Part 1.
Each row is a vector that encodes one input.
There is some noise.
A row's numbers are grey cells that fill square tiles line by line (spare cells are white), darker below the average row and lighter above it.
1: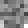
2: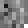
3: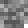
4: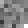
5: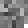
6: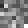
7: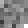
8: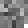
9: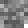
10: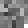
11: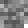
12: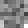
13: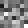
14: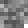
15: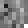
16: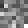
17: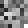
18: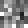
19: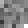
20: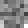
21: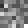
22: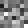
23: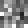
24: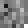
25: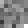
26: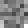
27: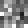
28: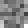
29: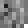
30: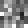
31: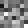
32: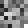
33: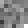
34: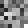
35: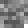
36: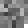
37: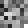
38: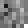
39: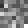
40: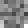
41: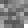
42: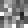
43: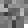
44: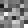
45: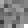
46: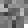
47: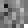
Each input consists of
either a point on a 4-point line, or a point on a 5-point line.
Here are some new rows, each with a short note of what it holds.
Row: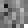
a point on a 5-point line
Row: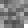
a point on a 5-point line
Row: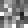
a point on a 4-point line
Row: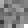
a point on a 5-point line
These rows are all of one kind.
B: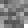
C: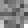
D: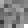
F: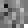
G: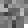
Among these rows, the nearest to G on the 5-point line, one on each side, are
B and F.
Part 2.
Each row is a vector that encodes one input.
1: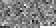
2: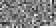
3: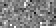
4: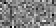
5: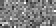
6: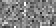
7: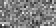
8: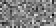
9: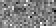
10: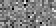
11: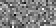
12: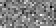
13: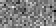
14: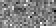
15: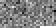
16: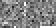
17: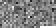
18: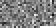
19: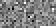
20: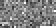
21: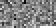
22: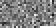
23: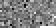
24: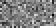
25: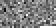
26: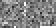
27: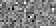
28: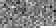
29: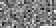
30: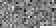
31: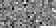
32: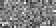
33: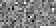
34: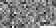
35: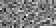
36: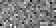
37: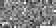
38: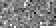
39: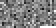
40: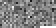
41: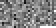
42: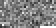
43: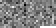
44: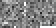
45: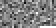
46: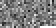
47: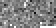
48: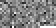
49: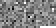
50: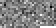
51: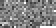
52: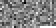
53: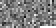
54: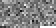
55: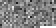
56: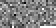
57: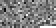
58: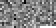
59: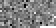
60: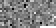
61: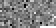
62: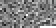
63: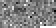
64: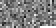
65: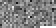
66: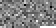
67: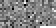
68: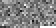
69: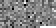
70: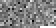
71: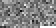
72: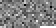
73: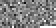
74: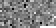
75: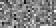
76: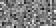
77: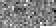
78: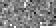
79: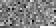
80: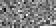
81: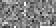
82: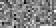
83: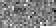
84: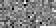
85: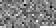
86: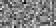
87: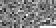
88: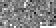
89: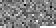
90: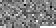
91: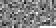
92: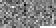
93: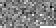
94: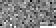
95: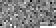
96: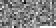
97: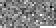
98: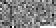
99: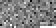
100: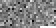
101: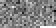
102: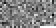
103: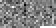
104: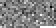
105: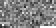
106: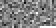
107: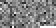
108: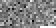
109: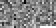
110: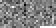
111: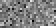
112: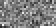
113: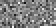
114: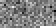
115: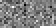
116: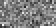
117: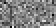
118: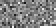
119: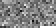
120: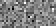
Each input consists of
either a point on a 14-point circle, or four true/false values.
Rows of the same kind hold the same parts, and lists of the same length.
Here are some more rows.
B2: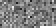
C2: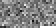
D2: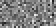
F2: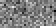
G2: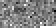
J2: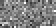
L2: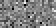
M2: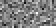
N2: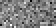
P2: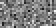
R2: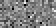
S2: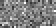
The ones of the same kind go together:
B2, C2, F2, G2, J2, L2, N2, R2, S2
D2, M2, P2

